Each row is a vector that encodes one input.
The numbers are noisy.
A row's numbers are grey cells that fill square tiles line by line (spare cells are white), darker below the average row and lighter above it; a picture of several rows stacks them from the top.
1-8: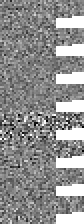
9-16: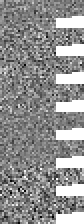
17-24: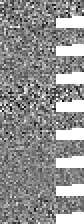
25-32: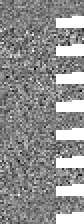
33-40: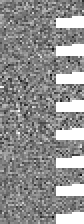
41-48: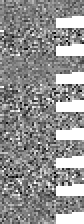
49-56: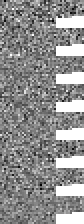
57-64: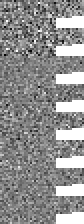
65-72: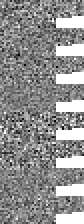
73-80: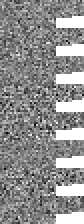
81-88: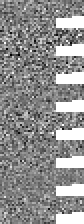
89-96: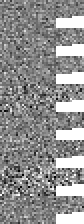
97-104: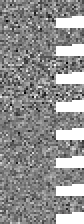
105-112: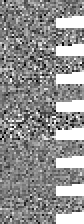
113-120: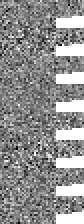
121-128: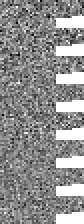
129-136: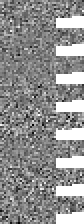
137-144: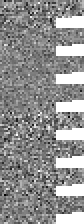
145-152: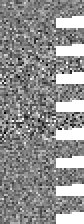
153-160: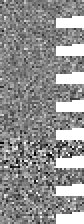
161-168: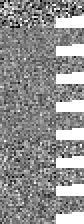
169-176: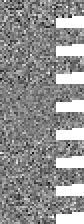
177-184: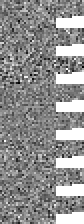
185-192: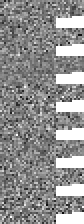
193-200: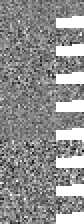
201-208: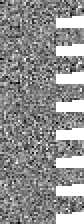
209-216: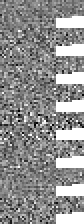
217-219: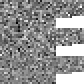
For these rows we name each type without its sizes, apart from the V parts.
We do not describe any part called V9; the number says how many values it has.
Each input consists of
either a point on each of four lines, or a value of V9.
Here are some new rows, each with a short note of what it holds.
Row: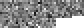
a point on each of four lines
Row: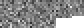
a point on each of four lines
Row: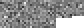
a value of V9
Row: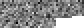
a point on each of four lines
